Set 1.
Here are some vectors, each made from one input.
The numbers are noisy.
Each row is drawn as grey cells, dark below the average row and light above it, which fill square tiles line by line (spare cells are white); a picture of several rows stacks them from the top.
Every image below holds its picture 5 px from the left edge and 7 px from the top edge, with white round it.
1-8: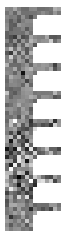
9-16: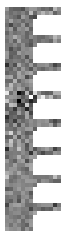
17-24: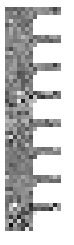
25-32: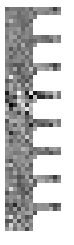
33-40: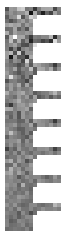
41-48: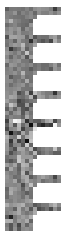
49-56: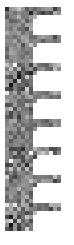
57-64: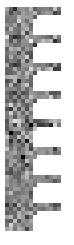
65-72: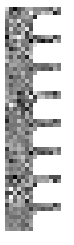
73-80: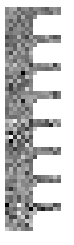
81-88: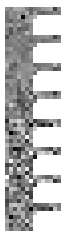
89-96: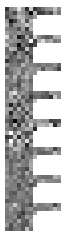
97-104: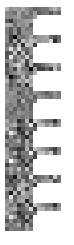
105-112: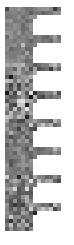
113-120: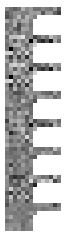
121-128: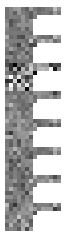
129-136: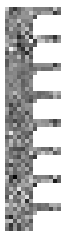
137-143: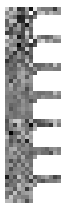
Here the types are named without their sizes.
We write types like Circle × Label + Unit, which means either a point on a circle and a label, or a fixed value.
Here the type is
Bool × Bool × Bool + Unit.
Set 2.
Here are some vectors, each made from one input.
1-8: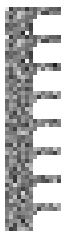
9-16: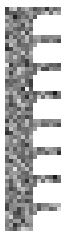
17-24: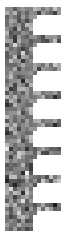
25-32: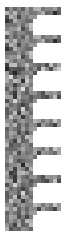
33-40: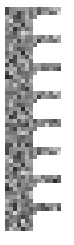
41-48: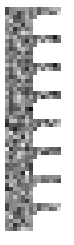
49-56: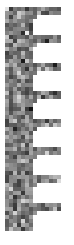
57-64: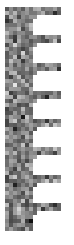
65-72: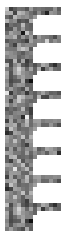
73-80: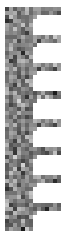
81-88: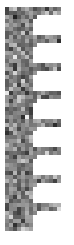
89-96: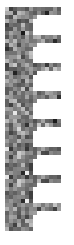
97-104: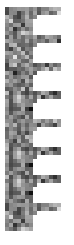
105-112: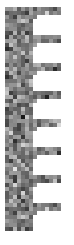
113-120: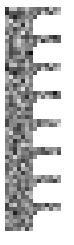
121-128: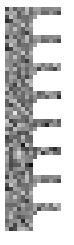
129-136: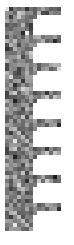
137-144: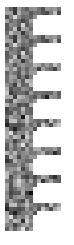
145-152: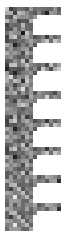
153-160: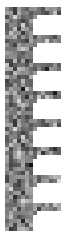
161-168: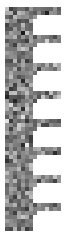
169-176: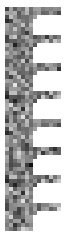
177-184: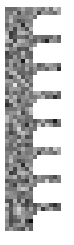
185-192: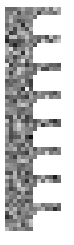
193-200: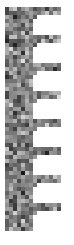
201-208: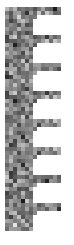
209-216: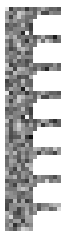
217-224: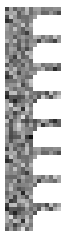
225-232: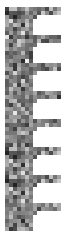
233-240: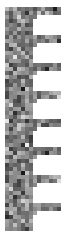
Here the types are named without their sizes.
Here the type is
Circle.
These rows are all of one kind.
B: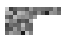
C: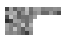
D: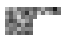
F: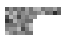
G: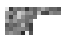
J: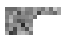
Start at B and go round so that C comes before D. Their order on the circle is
B, C, F, J, D, G.
